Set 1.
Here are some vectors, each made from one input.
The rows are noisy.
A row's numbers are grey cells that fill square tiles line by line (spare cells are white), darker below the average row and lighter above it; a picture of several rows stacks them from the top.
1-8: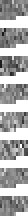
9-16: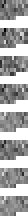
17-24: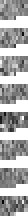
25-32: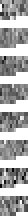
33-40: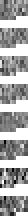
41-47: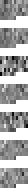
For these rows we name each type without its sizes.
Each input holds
either a fixed value, or three true/false values.
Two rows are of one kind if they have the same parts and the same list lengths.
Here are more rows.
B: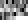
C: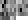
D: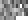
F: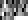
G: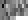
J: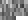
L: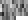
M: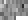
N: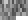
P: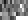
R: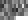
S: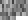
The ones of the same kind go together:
B, F
C, D, G, J, L, M, N, P, R, S

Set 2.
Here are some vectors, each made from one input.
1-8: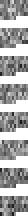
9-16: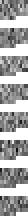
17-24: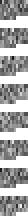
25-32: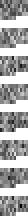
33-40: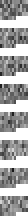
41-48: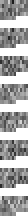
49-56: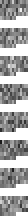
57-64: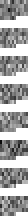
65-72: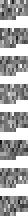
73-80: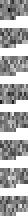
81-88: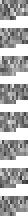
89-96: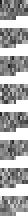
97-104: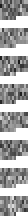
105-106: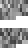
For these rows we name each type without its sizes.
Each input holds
three true/false values.
